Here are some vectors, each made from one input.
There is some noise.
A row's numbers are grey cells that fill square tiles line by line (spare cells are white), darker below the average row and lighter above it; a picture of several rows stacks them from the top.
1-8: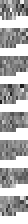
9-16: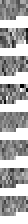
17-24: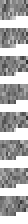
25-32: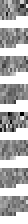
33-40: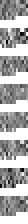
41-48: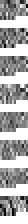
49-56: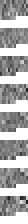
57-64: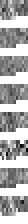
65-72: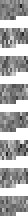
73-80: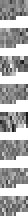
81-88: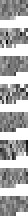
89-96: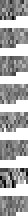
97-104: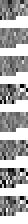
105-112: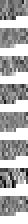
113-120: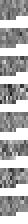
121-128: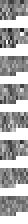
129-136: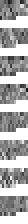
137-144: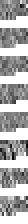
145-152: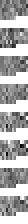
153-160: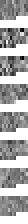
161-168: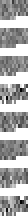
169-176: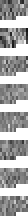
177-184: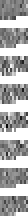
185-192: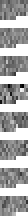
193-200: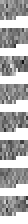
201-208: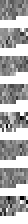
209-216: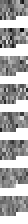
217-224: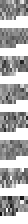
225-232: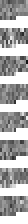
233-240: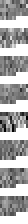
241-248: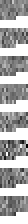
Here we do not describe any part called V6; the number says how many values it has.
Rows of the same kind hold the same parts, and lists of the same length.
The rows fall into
3 kinds.
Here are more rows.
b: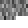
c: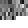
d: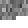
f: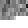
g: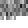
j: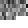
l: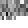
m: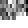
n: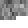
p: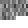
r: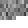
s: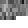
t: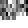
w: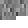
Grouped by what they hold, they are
b, f, j, p
c, d, g, l, n, r, s, w
m, t

